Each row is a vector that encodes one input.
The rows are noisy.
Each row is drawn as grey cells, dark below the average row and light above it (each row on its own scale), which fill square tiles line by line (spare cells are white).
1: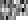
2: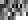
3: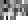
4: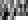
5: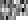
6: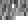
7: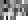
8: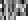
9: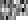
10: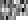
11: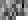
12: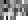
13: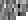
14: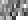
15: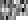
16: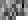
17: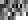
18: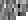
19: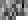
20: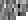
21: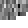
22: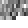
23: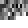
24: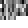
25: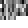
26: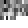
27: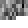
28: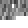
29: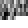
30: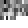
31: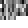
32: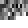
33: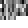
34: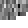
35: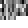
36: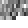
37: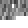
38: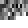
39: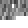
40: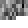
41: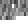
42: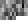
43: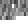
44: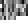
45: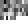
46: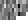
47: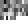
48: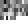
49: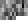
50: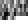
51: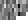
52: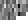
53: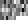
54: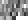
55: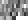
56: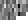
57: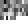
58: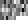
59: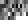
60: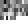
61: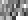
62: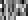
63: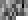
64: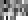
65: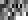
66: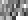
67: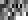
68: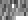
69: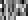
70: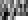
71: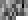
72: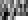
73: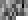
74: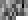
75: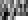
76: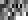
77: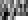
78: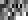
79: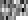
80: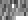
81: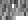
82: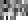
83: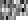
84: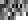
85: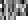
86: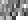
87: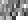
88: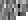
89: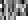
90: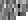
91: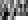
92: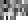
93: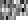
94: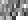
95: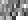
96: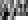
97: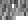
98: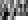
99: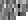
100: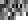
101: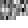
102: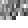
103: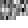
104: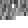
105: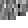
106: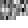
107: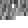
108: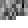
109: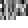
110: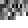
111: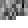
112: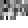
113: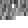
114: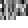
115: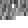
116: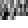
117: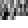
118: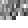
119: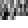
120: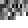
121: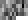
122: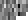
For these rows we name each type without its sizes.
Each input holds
a label.
